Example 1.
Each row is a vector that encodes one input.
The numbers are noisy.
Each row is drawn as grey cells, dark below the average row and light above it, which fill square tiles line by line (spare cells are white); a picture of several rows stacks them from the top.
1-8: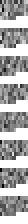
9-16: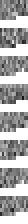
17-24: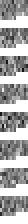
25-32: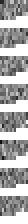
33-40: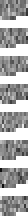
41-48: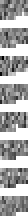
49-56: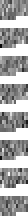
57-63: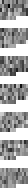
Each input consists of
a point on a 9-point circle, together with either a fixed value, or four true/false values.
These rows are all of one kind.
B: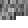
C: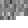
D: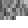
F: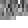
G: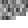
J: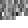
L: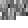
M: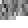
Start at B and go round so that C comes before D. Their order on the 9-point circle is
B, M, F, G, J, C, D, L.
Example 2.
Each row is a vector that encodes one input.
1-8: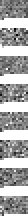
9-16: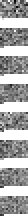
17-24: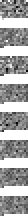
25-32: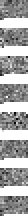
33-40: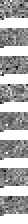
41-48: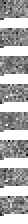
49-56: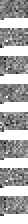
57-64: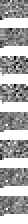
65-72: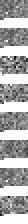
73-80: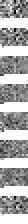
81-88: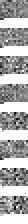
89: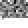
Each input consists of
a true/false value, together with either a fixed value, or a node of a 9-node tree.
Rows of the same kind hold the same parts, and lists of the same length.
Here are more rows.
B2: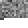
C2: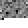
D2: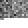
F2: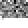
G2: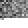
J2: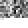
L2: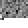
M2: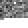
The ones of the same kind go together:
B2, C2, D2, G2, L2, M2
F2, J2

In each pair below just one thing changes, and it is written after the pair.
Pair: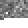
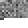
the node of the tree
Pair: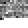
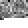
the node of the tree
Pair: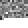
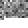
the node of the tree
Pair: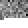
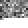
the node of the tree
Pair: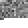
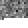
the node of the tree
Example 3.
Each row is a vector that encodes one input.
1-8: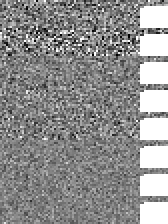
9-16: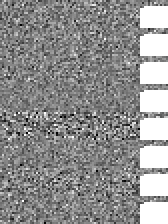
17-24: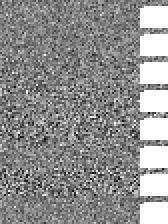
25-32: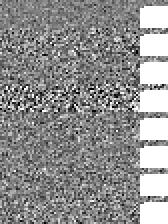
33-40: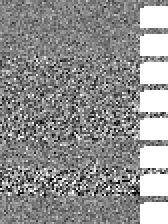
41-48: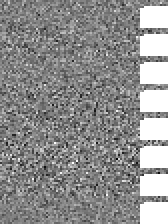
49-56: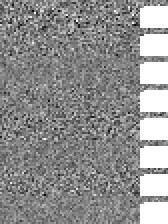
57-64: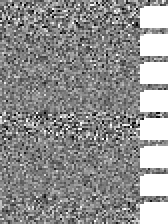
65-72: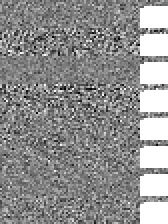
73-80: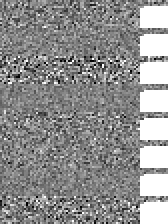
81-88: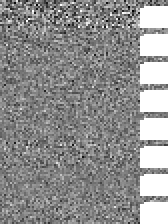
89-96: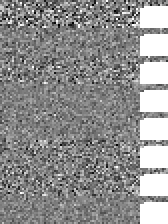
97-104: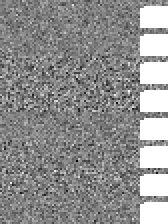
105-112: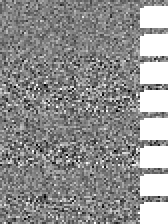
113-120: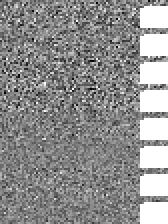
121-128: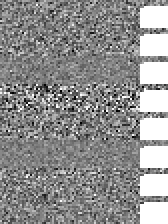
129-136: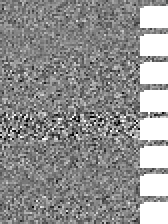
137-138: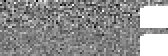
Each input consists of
a node of an 11-node tree and four true/false values.
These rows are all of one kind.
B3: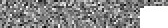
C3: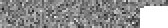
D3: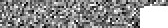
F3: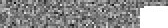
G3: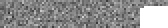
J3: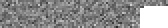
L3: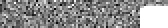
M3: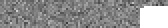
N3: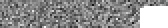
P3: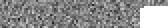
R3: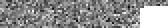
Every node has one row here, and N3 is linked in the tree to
B3.
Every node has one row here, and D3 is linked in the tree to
C3, L3 and P3.
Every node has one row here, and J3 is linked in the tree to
G3.
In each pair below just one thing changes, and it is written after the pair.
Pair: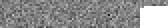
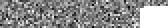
one of the four true/false values
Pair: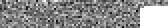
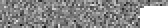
the node of the tree
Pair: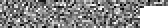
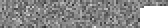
the node of the tree
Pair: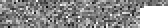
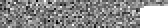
one of the four true/false values
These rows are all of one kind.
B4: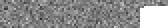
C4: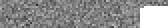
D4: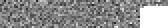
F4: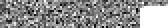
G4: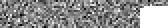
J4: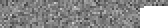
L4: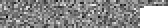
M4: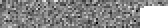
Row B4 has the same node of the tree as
C4 and D4.
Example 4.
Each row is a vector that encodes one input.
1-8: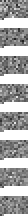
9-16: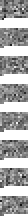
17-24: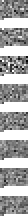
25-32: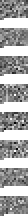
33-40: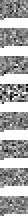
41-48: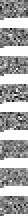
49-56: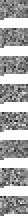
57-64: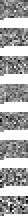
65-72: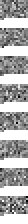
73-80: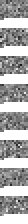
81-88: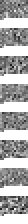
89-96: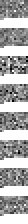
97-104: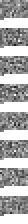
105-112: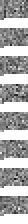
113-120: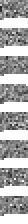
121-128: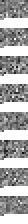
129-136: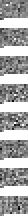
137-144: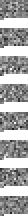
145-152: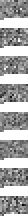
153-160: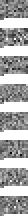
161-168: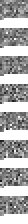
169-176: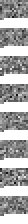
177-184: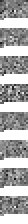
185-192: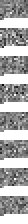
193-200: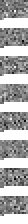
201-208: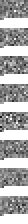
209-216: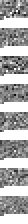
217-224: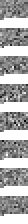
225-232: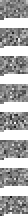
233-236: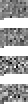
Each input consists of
a list of up to two points on a 12-point line.
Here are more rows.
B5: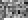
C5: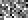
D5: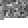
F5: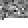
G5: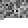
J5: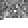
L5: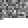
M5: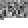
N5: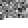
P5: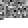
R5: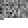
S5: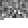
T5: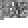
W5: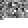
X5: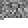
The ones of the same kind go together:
B5, D5, F5, M5, N5, P5, T5
C5
G5, J5, L5, R5, S5, W5, X5

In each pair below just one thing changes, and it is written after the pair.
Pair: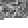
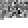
the place on the 12-point line in item 2 of the list
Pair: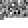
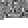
the place on the 12-point line in item 1 of the list
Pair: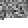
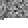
the place on the 12-point line in item 1 of the list
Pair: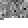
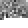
the place on the 12-point line in item 2 of the list
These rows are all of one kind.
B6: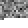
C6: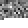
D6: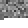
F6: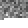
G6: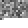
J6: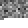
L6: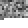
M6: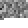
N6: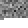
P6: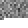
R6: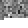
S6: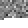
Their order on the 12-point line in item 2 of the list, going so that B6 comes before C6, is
S6, R6, P6, B6, L6, D6, M6, J6, F6, C6, G6, N6.
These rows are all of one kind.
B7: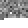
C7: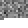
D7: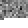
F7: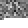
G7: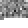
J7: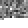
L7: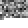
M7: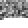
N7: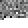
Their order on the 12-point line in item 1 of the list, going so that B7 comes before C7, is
B7, G7, M7, J7, C7, N7, F7, D7, L7.
